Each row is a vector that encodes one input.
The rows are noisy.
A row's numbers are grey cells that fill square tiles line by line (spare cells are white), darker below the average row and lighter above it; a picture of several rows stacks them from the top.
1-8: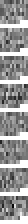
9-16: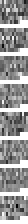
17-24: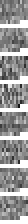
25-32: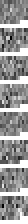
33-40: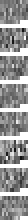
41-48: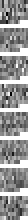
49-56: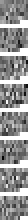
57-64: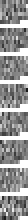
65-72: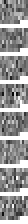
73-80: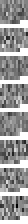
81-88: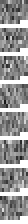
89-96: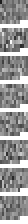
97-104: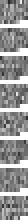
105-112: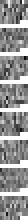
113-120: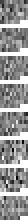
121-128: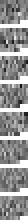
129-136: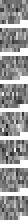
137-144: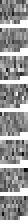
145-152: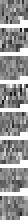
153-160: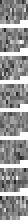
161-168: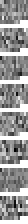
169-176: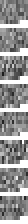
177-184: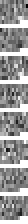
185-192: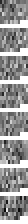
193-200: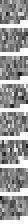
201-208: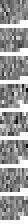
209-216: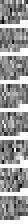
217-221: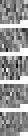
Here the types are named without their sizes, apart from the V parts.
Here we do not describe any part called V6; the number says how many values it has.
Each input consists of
a point on a line, together with a list of items, each either a point on a line, or a value of V6.
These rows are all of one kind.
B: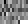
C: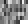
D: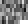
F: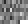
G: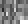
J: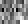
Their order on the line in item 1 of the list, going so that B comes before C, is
F, J, D, G, B, C.
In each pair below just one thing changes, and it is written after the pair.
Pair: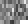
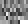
the value of V6 in item 1 of the list
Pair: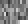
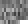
the value of V6 in item 1 of the list
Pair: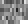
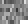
the value of V6 in item 2 of the list
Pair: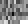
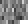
the value of V6 in item 1 of the list
